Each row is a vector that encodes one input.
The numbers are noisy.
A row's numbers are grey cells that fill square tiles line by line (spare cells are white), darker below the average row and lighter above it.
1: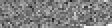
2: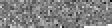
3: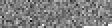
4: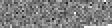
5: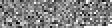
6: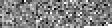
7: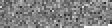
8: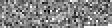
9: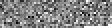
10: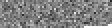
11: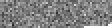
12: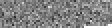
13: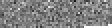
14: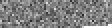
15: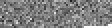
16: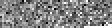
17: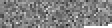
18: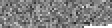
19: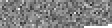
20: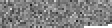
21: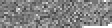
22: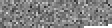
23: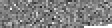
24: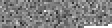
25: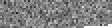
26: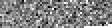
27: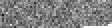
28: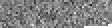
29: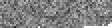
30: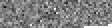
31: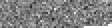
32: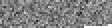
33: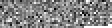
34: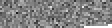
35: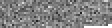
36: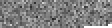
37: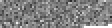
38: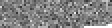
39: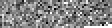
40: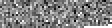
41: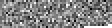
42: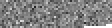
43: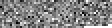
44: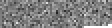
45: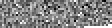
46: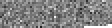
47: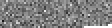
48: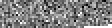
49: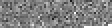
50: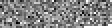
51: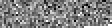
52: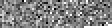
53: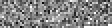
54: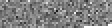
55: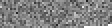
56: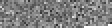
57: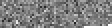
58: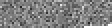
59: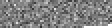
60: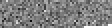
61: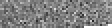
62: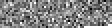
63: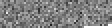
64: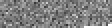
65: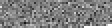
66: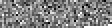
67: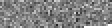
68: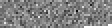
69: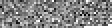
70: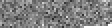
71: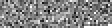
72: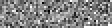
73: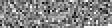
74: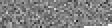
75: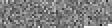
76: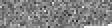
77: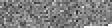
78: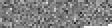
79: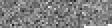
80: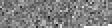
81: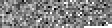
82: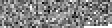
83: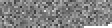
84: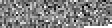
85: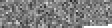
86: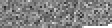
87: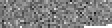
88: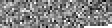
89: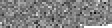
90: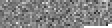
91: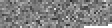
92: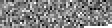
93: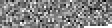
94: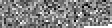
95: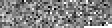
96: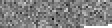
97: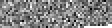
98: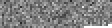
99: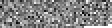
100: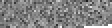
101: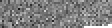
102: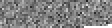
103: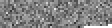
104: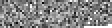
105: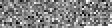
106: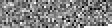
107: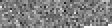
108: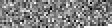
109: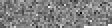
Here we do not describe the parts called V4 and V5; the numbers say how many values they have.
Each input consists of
either a point on a 6-point line, a true/false value and a value of V4, or a value of V5.
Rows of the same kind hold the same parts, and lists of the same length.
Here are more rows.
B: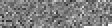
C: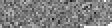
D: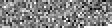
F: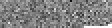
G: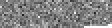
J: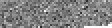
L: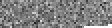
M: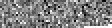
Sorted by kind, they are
B, C, F, G, J, L
D, M

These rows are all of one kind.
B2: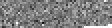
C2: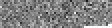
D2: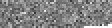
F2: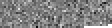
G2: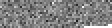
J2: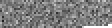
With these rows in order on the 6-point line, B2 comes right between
D2 and J2.
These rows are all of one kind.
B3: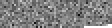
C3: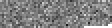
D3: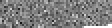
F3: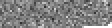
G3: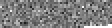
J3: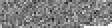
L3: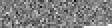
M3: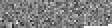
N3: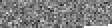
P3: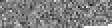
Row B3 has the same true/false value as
C3, F3 and J3.
